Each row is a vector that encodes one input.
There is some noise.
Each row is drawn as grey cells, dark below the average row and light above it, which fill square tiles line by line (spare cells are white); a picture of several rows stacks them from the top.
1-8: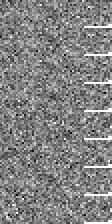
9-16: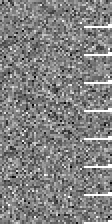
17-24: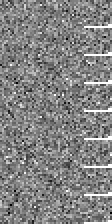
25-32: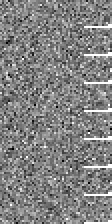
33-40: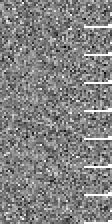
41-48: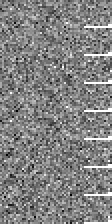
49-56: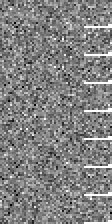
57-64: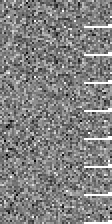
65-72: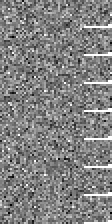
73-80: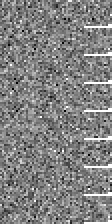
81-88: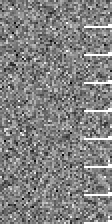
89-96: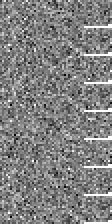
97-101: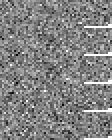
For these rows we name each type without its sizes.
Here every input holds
either a point on a circle and a true/false value, or a point on a line.
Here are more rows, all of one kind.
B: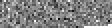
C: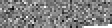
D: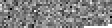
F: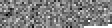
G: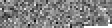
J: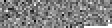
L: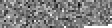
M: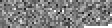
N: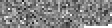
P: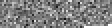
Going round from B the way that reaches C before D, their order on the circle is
B, C, F, N, D, M, J, G, P, L.
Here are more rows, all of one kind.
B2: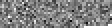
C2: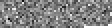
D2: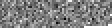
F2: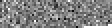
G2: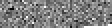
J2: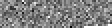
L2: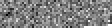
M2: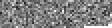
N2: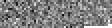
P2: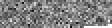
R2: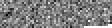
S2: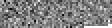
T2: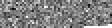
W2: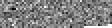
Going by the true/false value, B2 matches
C2, D2, F2 and M2.
